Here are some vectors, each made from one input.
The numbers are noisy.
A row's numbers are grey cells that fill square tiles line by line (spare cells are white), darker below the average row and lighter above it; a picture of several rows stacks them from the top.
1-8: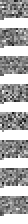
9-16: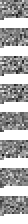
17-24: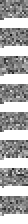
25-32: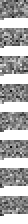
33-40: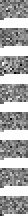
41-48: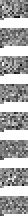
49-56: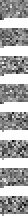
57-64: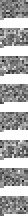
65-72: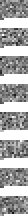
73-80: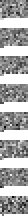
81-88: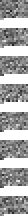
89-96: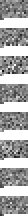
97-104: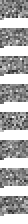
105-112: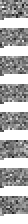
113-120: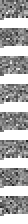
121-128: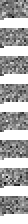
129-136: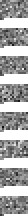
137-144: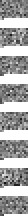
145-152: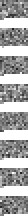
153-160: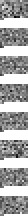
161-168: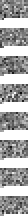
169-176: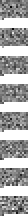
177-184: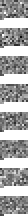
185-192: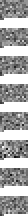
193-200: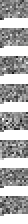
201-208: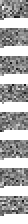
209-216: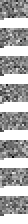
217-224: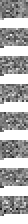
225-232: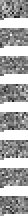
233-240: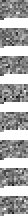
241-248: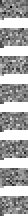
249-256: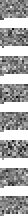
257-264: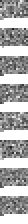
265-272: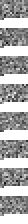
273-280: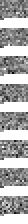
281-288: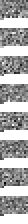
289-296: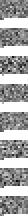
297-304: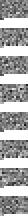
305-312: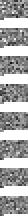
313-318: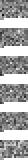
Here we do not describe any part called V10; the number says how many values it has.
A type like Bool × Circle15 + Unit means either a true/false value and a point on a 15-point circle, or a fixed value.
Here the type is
Bool × V10 + Tree16.
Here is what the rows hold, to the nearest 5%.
About 60% of them hold a node of a 16-node tree. The rest hold a true/false value and a value of V10.
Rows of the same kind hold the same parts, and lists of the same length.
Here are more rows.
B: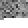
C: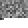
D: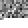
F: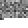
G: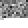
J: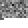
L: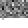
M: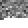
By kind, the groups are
B, D, G, L
C, F, J, M

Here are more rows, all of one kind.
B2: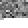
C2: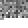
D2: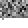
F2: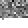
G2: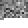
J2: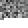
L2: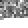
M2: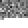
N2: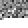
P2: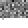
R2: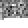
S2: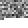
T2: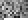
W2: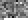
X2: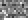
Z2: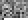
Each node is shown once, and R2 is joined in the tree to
L2 and M2.
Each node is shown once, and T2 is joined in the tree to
Z2.
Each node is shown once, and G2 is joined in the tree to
B2 and Z2.
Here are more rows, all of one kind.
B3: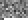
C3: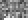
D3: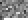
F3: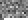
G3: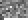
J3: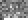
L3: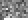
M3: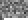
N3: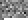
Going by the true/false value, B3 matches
F3, M3 and N3.
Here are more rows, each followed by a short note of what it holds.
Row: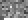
a true/false value and a value of V10
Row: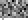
a node of a 16-node tree
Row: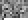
a node of a 16-node tree
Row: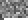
a true/false value and a value of V10
